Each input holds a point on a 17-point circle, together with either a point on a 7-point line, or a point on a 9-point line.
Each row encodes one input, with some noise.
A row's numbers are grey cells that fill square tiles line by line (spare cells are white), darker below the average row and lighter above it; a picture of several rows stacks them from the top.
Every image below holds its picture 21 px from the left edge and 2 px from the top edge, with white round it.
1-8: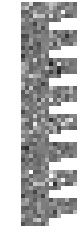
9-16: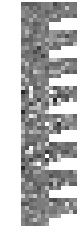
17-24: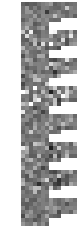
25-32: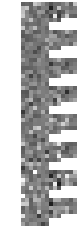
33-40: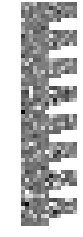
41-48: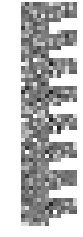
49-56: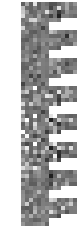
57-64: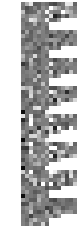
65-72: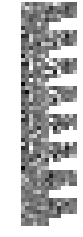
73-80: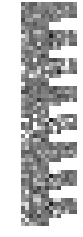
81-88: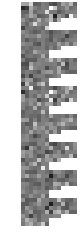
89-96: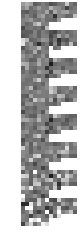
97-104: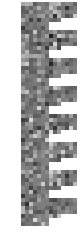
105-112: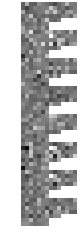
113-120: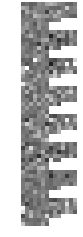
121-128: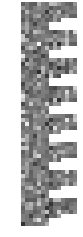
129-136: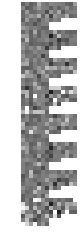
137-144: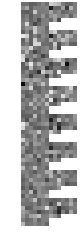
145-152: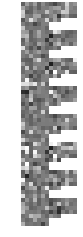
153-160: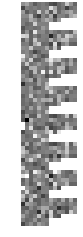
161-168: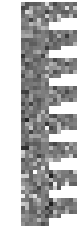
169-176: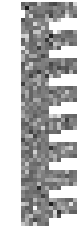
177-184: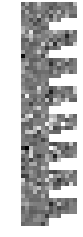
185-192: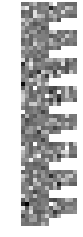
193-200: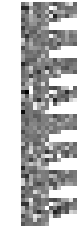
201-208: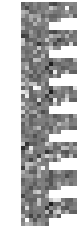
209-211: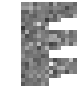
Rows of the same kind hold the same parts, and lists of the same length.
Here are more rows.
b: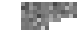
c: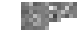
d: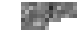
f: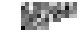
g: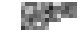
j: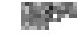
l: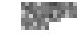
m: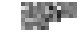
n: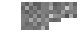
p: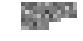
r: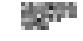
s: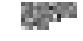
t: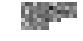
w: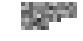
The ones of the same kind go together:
b, f, j, l, n, s
c, d, g, m, p, r, t, w

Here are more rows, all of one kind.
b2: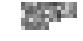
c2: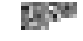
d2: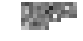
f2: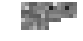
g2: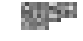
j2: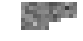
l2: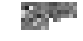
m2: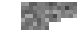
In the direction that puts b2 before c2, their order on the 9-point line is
b2, c2, m2, j2, l2, f2, g2, d2.
